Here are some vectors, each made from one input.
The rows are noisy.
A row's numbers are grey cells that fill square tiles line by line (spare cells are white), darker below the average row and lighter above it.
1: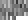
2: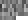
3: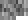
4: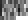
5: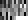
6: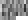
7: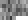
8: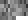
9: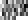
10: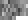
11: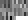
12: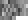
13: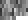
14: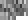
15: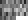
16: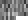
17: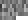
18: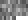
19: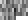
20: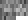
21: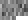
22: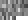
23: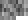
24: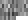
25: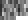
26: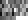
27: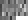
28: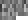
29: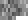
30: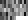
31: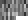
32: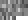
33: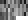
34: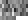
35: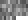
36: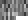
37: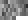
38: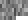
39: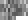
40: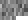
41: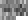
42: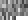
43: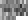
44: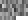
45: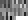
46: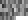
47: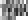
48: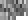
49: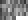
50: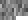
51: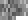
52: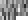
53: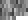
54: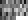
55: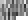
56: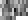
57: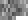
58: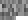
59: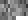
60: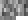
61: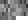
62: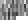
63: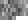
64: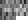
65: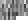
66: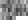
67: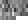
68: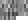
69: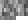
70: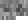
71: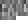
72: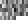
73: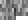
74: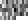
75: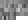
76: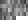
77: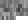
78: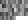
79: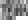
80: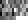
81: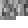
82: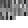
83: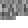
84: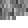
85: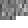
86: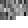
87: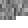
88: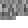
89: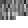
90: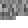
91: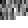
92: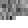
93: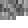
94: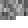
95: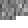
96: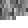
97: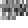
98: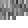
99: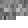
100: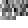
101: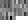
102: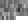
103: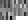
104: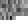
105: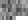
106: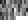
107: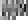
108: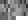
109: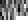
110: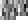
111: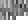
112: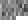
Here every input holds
four true/false values.
